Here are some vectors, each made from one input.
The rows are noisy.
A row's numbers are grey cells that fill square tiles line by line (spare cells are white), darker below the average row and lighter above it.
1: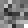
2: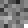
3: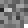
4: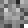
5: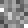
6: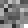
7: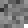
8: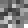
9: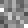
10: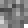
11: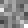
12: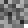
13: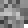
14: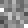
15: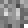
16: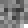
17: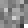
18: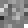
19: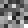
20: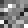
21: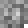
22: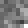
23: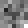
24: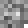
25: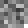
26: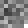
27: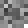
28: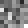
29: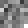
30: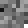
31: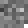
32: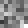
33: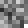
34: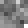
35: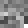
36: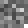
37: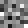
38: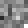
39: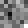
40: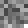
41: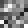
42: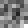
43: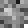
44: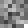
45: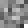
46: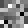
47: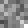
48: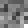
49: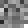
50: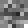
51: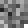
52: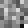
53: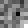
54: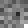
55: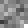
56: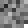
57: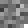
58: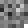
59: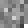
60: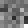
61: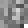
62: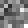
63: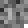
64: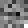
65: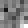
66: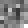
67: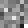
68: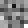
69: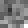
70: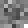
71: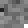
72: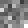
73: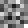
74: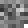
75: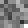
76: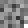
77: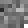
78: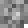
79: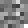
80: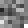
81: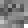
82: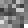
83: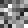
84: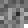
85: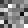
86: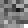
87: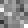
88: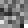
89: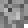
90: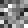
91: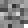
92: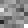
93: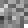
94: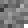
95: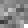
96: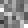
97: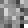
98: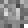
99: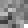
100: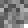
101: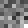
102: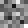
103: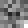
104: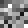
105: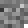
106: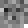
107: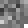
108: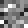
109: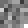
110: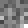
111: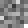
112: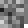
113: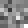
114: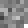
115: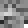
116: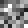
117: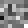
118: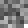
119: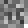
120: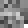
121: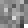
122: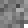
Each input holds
a list of up to two points on an 11-point circle.
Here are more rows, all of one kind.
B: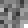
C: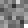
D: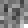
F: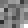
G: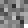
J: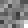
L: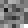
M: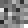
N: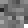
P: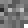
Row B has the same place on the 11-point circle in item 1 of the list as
F, J and L.
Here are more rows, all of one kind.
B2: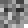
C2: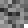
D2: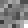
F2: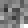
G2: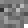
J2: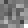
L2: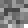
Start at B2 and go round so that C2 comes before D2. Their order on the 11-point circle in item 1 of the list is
B2, L2, J2, G2, C2, F2, D2.
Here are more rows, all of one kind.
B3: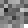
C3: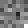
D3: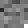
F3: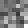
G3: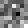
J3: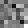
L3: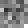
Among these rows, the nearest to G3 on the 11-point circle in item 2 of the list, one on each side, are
B3 and F3.
